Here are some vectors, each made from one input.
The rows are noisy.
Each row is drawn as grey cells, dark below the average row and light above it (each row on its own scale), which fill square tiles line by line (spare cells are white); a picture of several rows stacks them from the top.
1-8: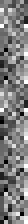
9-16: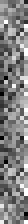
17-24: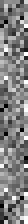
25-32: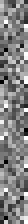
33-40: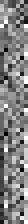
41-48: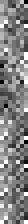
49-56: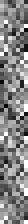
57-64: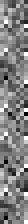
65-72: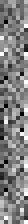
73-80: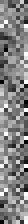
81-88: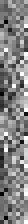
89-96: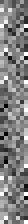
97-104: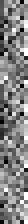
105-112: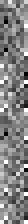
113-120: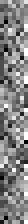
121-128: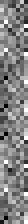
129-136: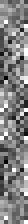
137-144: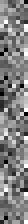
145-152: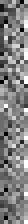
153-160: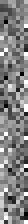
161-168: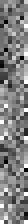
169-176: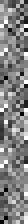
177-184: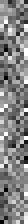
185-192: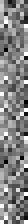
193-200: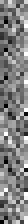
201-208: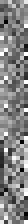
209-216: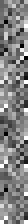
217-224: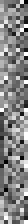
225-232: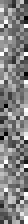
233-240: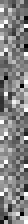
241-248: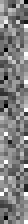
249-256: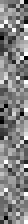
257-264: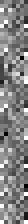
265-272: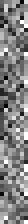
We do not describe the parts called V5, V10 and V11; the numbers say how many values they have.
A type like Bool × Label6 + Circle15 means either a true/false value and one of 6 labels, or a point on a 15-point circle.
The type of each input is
Bool × Line8 × V5 × V11 + Line7 × V10.
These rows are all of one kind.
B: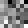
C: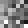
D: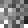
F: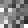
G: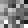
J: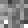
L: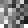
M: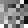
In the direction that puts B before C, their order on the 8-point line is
F, D, L, M, B, G, C, J.
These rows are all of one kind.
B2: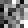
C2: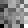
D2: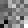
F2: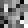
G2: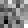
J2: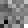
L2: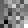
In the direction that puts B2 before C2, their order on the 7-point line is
G2, J2, L2, D2, F2, B2, C2.
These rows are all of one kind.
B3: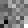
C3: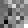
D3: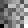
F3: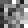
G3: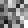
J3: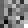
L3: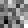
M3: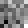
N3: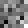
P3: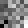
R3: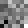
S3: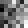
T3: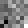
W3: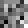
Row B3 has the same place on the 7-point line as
J3, L3, T3 and W3.
